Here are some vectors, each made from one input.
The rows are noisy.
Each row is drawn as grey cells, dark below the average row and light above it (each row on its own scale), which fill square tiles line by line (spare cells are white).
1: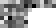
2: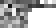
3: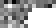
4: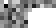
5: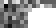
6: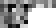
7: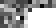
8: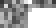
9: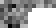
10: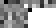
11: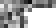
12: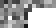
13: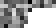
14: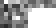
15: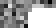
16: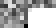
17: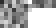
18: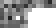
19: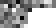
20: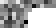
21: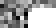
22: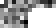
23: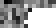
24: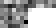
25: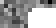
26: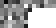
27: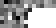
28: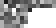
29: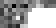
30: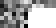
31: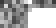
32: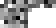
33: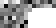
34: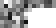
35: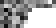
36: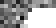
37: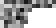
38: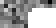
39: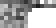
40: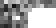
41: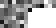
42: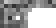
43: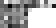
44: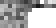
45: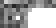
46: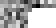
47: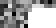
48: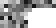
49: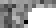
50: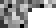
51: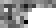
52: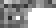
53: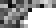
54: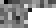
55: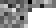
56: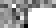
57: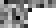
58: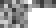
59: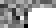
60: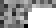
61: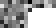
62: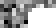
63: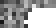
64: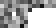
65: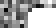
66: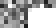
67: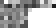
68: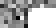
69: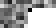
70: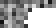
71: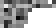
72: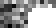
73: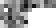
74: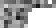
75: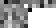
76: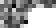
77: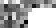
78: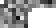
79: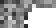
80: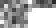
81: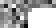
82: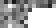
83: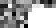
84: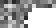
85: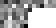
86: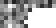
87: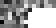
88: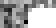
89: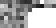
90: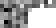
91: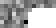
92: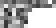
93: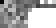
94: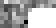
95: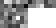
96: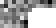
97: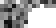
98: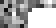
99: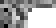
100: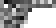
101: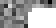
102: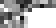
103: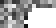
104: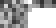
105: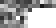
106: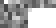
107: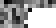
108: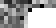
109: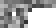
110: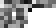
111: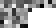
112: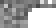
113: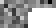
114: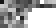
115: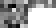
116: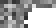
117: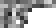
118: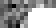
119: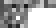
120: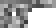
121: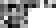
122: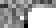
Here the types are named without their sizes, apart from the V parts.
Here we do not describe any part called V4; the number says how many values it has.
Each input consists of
a list of items, each a true/false value and a value of V4.
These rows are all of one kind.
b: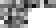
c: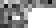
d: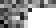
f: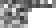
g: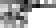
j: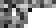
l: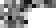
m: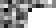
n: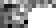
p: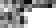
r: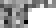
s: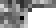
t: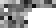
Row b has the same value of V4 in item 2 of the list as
c, j, m and t.
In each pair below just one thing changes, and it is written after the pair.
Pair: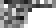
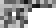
the true/false value in item 2 of the list
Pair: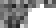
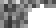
the true/false value in item 2 of the list
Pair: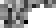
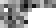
the true/false value in item 2 of the list
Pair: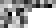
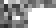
the true/false value in item 1 of the list
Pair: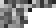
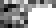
the true/false value in item 1 of the list
